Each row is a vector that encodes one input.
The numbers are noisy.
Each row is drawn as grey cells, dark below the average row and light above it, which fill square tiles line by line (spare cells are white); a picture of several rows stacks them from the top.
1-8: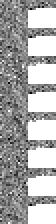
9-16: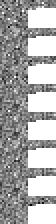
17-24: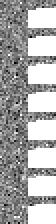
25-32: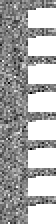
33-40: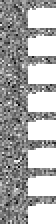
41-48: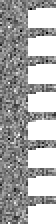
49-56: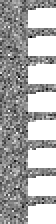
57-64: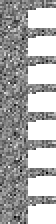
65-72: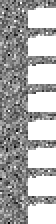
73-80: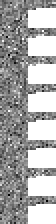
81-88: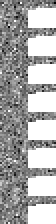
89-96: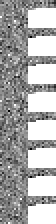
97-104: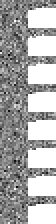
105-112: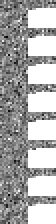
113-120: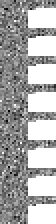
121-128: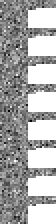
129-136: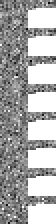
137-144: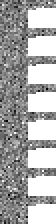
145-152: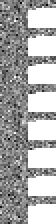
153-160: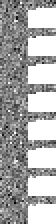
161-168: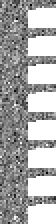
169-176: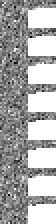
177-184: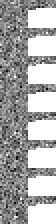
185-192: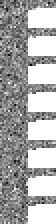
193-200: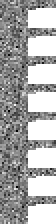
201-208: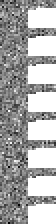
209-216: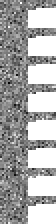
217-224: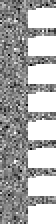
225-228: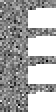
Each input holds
four true/false values, together with either a fixed value, or a node of a 9-node tree.
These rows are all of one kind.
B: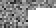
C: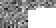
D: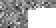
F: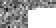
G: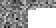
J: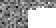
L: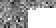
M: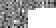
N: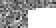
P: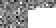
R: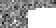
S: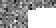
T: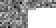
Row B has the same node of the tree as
G and N.
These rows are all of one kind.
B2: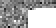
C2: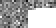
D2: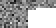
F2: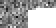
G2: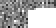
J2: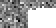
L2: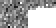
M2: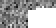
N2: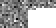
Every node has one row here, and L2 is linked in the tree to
B2, F2 and M2.
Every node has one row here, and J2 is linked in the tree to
N2.
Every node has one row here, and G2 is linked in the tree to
B2.
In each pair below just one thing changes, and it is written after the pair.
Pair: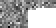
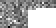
the node of the tree
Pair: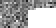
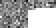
one of the four true/false values
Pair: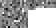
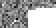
the node of the tree
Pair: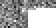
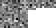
the node of the tree
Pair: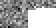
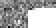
one of the four true/false values
